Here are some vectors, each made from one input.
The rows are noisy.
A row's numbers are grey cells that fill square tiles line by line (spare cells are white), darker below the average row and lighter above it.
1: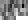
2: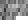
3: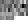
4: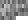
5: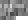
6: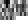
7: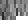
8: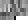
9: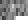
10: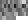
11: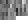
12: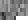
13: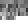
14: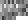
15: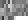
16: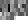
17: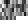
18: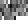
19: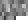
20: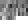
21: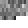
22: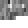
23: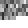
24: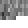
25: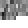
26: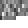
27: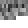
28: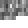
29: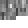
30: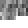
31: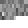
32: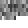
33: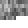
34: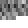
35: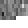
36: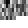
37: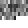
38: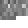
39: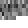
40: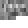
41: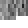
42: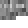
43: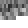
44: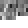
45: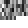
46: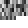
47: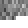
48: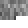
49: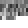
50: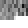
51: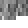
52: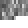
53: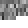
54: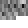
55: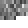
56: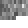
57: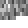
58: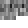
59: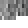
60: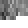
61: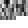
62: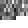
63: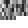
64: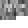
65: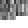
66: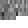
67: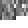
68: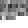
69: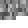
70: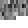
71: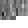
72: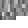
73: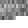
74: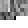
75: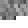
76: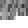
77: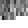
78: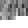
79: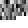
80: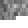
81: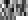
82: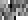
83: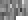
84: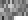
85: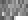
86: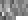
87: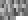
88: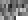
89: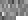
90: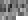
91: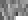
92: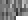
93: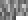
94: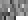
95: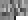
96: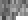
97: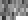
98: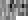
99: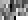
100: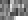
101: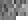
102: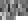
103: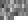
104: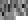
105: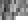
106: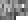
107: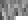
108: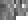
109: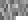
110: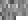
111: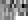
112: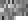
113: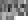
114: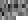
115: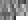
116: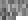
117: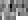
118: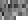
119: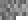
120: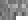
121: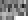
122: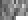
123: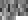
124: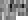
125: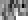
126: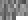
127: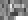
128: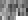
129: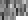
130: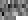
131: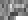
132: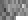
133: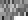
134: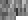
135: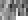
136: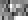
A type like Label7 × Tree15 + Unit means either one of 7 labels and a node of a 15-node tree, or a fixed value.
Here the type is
List2(Line7).
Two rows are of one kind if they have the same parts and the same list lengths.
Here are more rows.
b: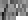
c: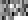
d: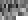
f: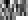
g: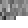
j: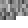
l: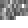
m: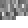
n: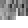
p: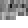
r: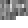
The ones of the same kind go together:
b, c, g, j, l, m, r
d, n, p
f

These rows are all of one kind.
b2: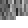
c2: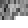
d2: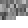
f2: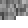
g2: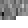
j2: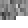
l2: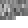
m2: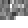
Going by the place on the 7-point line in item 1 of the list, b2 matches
g2 and j2.
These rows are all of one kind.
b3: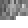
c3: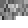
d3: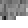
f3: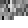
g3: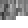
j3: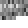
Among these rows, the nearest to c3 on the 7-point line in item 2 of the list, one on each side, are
f3 and g3.
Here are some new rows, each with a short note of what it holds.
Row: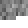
a list of two items
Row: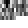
the empty list
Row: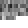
a list of one item
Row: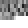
a list of one item
